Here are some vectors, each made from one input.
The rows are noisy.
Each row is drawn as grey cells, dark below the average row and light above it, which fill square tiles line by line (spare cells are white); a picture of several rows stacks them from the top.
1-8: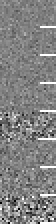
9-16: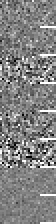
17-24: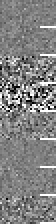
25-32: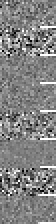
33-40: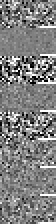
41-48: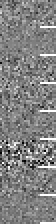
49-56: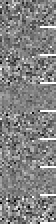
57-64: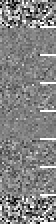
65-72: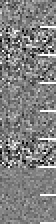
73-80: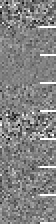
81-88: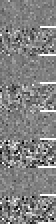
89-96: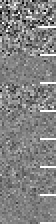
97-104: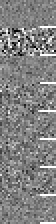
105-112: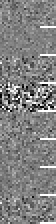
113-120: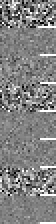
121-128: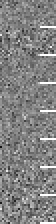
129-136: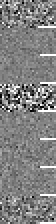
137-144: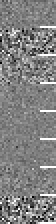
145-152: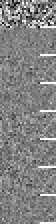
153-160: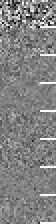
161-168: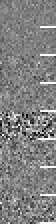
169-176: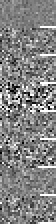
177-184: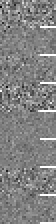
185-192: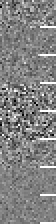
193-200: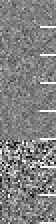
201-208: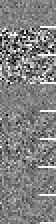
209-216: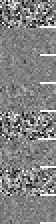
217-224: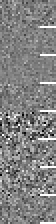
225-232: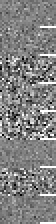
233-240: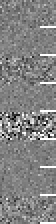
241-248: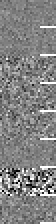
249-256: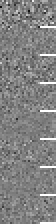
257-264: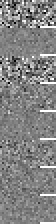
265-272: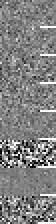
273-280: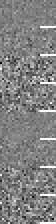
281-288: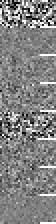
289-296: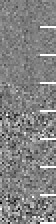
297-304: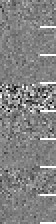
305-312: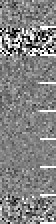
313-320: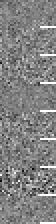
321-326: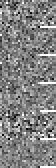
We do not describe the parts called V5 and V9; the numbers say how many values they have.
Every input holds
either a fixed value, or one of 4 labels, a point on a 4-point line, a point on a 7-point line, a value of V5 and a value of V9.
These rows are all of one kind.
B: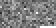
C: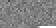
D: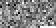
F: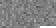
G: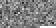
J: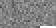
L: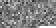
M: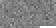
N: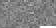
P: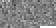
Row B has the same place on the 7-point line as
M and P.
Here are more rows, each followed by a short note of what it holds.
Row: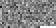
one of 4 labels, a point on a 4-point line, a point on a 7-point line, a value of V5 and a value of V9
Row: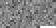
one of 4 labels, a point on a 4-point line, a point on a 7-point line, a value of V5 and a value of V9
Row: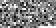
a fixed value
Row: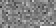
one of 4 labels, a point on a 4-point line, a point on a 7-point line, a value of V5 and a value of V9
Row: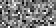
one of 4 labels, a point on a 4-point line, a point on a 7-point line, a value of V5 and a value of V9
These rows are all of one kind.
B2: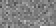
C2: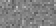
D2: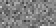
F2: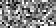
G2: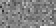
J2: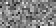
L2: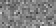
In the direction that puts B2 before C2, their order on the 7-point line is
B2, C2, G2, D2, L2, J2, F2.
